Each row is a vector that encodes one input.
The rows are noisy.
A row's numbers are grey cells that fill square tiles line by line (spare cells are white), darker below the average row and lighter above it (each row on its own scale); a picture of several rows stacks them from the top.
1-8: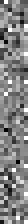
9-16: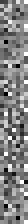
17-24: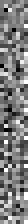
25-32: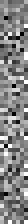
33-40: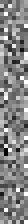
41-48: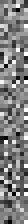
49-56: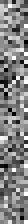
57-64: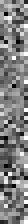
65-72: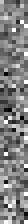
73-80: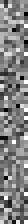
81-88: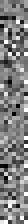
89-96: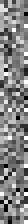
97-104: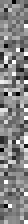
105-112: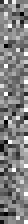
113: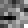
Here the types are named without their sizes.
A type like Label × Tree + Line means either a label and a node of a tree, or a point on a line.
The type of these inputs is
Label × (Line + Tree).
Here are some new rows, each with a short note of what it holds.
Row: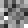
a label and a point on a line
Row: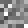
a label and a node of a tree
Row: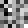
a label and a point on a line
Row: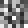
a label and a node of a tree
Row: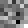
a label and a point on a line
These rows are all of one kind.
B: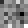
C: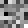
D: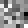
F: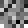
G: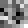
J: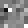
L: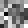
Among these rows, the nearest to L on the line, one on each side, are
B and D.
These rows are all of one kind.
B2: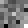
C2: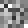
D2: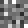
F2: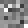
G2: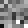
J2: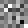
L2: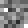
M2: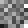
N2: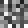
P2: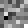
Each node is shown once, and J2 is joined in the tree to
C2, F2 and M2.
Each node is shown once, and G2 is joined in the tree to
C2.
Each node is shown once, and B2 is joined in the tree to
M2.
